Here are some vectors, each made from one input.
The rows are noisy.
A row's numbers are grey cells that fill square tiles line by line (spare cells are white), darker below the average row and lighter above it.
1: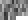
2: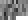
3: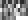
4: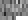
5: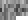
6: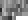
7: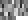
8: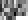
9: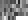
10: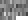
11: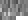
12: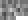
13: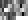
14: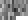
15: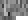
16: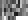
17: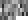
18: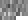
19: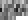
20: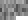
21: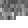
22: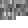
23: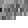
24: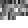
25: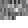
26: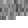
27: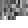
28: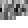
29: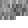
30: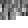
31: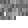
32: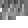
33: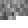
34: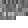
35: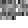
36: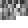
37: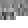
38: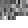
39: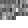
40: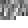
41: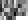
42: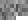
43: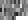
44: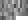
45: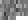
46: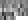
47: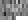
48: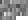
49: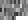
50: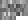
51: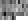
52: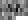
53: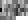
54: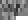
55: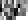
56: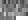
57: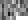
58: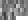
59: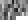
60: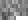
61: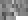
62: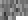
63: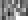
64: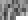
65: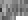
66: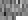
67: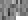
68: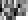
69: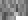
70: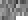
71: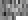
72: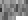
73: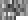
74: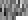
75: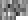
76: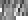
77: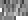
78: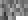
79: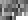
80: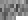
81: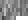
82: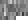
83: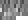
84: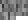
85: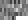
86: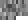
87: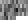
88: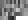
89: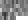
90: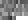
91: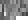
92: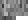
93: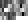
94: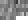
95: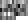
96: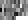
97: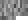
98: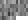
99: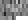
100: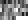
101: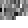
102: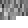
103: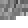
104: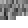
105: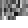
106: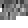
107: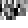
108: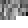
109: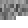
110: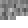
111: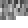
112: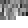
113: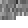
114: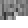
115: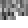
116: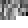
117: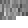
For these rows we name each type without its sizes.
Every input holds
a list of points on a circle.
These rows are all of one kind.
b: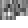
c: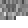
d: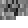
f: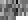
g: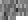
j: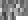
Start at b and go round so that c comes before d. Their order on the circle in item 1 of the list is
b, c, j, g, f, d.
